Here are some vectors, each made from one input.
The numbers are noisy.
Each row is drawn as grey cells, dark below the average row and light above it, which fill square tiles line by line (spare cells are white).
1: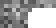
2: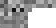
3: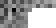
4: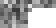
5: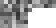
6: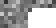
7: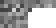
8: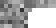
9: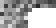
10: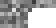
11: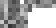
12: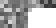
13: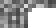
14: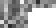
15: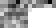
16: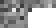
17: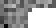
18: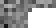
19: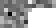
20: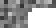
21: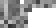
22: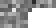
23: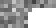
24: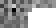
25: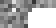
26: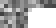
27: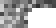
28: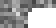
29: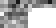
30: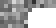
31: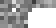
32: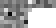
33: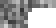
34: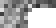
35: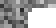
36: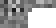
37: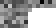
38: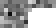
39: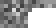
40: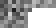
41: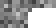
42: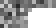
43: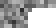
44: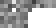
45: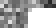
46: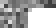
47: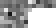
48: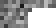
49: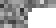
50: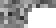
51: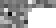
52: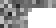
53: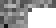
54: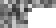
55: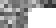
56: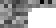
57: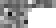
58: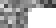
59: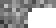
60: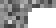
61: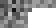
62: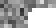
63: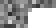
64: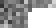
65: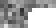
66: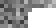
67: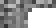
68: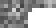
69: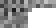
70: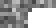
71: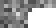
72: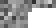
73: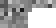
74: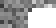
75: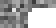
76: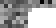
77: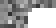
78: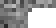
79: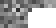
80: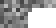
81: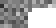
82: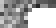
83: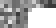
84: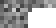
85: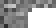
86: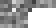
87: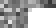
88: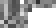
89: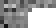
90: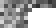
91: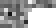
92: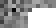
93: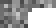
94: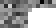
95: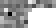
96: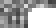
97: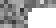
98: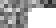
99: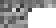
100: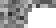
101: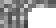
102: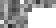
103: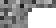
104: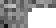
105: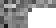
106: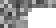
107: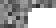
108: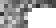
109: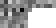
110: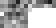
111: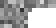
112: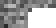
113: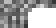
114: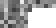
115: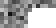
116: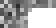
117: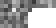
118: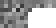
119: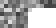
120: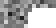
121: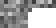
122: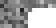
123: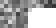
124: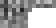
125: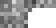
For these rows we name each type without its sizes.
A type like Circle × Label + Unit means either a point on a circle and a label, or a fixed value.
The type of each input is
Bool × Bool × Bool × Line + Label.
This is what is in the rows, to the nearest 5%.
About 45% of them hold a label. The rest hold a point on a line and three true/false values.
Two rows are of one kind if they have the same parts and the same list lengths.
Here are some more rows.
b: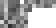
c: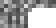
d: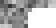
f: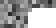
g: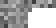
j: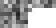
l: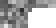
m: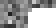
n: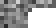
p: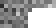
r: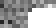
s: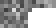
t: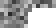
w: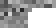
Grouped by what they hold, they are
b, c, f, j, m, t
d, g, l, n, p, r, s, w

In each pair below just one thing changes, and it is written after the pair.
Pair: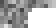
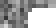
the place on the line
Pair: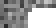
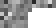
the place on the line
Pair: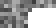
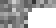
the place on the line
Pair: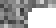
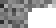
the place on the line
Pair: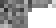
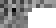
one of the three true/false values
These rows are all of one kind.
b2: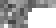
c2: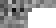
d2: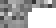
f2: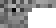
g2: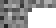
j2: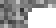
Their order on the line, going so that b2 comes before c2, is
d2, b2, j2, f2, g2, c2.
